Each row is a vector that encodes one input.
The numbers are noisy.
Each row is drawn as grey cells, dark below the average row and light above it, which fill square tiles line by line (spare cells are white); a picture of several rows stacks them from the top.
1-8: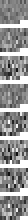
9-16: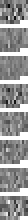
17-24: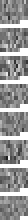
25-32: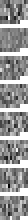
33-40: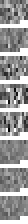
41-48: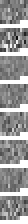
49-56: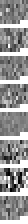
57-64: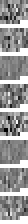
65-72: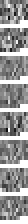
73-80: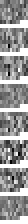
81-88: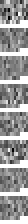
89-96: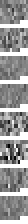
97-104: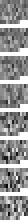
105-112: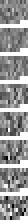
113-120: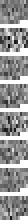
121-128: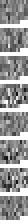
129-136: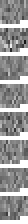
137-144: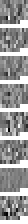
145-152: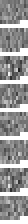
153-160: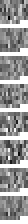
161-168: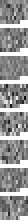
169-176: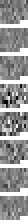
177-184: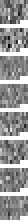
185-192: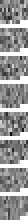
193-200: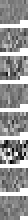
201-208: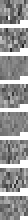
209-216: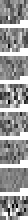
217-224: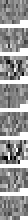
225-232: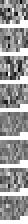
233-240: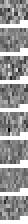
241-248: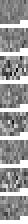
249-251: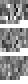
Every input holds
either a point on a 6-point line, or a point on a 7-point line, or three true/false values.
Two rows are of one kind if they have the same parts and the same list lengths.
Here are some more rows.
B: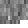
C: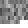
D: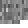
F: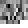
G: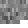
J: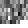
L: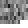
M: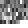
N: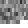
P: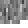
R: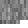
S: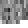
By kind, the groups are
B, C, G, J, M, N, R
D, L, P
F, S

